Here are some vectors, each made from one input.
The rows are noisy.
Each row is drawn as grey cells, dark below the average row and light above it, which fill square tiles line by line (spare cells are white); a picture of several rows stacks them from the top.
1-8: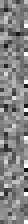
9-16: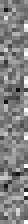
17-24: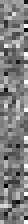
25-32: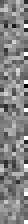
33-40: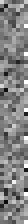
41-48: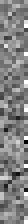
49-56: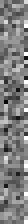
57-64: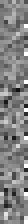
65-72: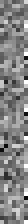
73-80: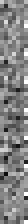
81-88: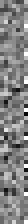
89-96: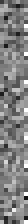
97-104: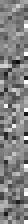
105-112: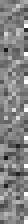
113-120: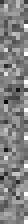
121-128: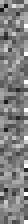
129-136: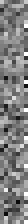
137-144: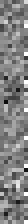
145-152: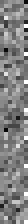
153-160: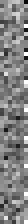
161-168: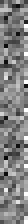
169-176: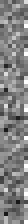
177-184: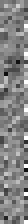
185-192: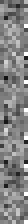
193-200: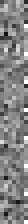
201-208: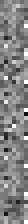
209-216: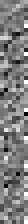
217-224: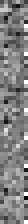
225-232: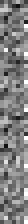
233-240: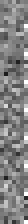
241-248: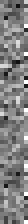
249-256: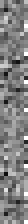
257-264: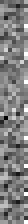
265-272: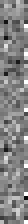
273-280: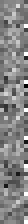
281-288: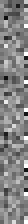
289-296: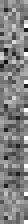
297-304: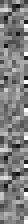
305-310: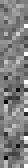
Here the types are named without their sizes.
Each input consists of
a point on a line, together with either a point on a circle, or a fixed value.
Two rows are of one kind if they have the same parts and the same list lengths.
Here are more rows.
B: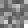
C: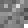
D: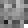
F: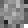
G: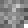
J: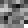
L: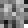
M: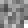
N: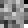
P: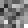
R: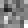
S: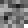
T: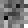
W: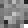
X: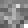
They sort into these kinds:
B, C, D, F, G, L, M, N, P, R, W, X
J, S, T

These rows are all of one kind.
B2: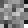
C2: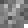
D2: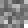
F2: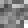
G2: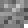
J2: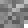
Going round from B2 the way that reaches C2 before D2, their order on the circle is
B2, F2, J2, G2, C2, D2.
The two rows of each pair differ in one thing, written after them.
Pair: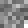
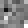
the place on the circle
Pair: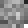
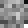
the place on the line
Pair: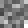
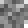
the place on the circle
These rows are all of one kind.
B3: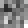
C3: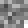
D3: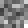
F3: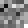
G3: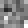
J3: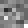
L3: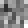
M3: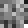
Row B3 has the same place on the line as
D3 and L3.
